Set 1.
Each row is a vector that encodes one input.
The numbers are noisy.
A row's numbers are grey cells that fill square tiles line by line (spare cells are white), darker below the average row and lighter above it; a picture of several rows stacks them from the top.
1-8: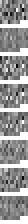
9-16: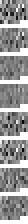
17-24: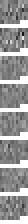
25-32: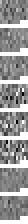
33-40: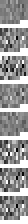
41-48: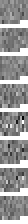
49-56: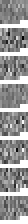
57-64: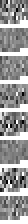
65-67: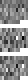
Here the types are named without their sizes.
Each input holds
either a point on a line, or four true/false values.
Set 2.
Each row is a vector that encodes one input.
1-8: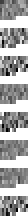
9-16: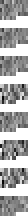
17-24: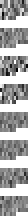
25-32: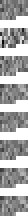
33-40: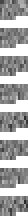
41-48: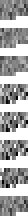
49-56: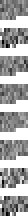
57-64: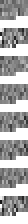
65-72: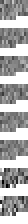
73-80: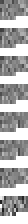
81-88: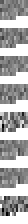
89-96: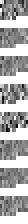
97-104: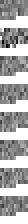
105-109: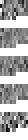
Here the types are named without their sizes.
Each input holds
either a point on a line, or a node of a tree.
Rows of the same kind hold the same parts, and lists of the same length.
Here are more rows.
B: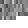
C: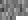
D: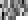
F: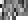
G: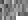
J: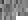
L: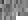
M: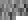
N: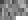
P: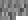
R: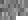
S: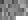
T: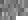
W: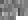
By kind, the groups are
B, C, G, J, L, M, N, P, R, S, T, W
D, F

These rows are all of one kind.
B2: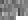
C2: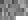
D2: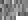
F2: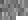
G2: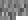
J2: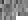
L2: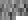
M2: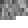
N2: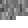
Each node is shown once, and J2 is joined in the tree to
D2 and F2.
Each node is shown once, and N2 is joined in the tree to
F2.
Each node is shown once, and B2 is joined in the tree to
F2.
